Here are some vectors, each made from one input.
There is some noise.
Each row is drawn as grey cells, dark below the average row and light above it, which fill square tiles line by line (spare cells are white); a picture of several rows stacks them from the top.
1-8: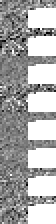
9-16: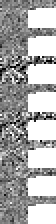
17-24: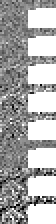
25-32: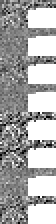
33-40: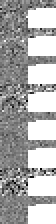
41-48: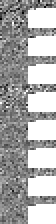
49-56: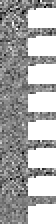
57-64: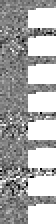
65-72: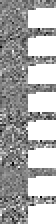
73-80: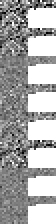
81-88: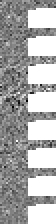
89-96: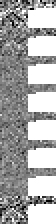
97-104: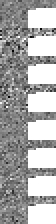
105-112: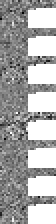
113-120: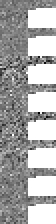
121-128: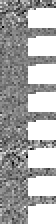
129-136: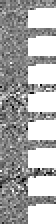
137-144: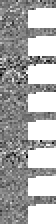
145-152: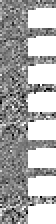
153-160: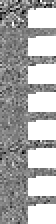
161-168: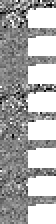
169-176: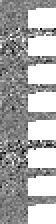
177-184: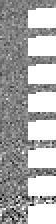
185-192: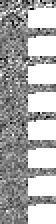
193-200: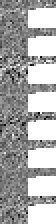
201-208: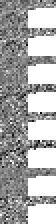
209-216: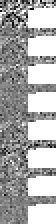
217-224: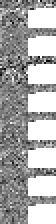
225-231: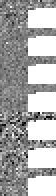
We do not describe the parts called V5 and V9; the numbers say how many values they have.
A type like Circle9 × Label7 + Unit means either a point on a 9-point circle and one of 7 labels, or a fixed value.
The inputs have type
(Bool × Bool × Bool × Bool + V5) × (Line8 + V9) + Line4.
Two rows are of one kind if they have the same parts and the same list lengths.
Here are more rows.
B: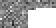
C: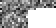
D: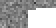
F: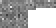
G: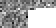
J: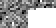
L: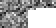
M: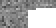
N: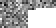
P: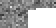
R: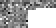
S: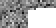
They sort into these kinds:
B, C, L
D, G, J, S
F, P
M
N, R

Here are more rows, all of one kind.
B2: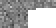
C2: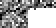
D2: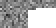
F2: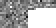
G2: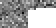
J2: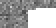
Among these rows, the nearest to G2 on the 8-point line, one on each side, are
B2 and D2.
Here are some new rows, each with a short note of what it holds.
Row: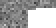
a point on an 8-point line and four true/false values
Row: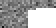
a value of V5 and a value of V9
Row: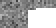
four true/false values and a value of V9
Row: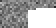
a value of V5 and a value of V9
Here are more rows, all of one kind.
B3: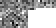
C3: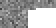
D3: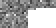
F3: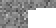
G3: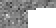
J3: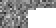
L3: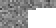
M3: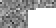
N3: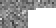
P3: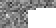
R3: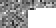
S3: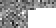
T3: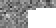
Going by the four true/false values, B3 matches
P3 and S3.
